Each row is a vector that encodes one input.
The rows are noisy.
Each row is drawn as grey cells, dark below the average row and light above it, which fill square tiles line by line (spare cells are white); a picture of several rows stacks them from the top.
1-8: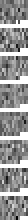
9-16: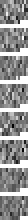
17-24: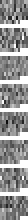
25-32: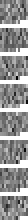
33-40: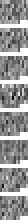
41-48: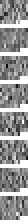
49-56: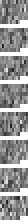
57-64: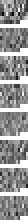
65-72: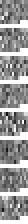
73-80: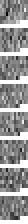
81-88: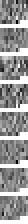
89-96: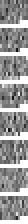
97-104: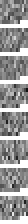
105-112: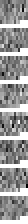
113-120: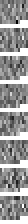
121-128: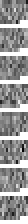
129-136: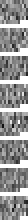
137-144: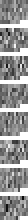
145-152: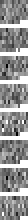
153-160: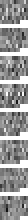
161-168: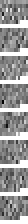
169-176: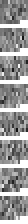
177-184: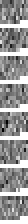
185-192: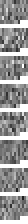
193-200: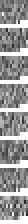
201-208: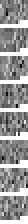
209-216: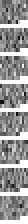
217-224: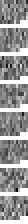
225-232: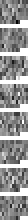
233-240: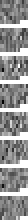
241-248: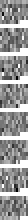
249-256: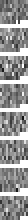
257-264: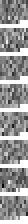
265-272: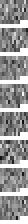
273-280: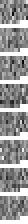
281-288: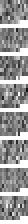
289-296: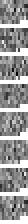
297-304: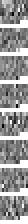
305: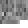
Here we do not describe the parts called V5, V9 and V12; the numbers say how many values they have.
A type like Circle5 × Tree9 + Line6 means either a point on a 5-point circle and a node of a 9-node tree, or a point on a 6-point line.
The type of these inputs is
Bool × Bool × Bool × Tree11 + Line7 × Tree7 × V5 × V9 × V12.
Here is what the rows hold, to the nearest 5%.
About 65% of them hold a point on a 7-point line, a node of a 7-node tree, a value of V5, a value of V9 and a value of V12. The rest hold a node of an 11-node tree and three true/false values.
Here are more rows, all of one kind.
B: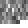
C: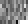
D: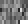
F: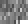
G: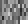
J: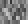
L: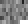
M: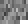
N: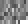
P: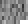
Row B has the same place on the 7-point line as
D, L and P.
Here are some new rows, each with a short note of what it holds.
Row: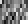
a point on a 7-point line, a node of a 7-node tree, a value of V5, a value of V9 and a value of V12
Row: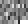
a node of an 11-node tree and three true/false values
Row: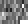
a point on a 7-point line, a node of a 7-node tree, a value of V5, a value of V9 and a value of V12
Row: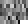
a node of an 11-node tree and three true/false values
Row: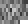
a point on a 7-point line, a node of a 7-node tree, a value of V5, a value of V9 and a value of V12
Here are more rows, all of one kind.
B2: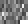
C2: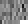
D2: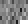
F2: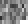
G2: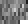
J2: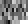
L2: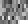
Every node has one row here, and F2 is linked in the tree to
D2.
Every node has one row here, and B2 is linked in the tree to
G2.
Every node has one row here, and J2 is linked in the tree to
L2.
